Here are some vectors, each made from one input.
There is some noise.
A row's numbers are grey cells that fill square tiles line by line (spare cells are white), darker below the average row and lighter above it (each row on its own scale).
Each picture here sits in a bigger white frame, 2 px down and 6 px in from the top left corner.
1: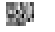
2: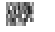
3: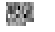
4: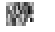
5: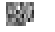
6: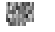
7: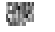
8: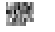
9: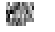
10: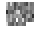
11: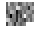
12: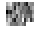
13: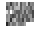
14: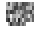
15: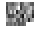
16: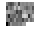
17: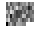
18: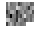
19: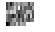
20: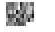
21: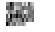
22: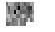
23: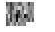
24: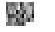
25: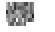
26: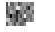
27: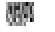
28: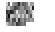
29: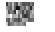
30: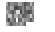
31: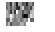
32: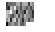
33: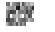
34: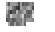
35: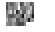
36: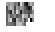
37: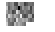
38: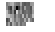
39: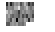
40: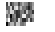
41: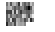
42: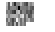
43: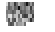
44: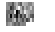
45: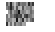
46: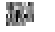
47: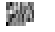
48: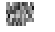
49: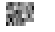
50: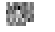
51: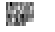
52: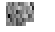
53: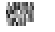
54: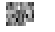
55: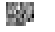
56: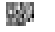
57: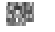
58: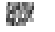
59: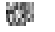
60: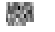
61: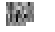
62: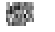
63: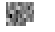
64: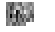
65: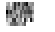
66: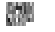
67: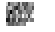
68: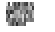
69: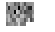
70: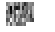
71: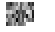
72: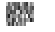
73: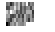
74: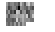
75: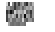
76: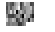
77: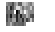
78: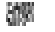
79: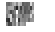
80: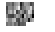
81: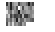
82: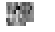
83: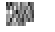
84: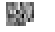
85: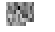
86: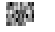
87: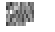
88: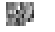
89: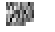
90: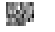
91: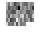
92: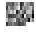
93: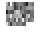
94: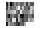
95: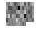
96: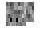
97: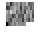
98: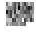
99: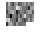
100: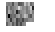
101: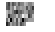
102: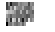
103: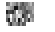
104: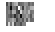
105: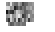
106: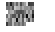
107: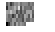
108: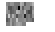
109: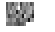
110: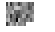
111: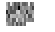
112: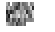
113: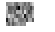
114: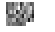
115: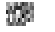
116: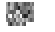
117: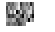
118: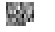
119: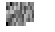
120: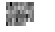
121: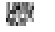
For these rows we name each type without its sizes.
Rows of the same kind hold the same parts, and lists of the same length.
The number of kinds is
4.
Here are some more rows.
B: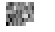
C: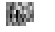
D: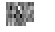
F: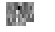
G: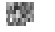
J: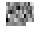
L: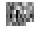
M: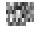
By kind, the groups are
B
C, D, L
F, J
G, M

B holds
a label and a node of a tree.
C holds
a label.
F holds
a point on a circle, a label and a node of a tree.
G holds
a point on a circle and a label.
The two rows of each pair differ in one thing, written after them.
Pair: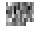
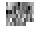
the place on the circle
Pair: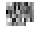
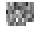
the label
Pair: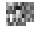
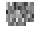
the place on the circle
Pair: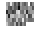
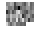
the label
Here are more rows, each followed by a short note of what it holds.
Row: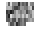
a point on a circle and a label
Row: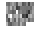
a point on a circle, a label and a node of a tree
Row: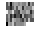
a label and a node of a tree
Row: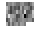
a point on a circle, a label and a node of a tree
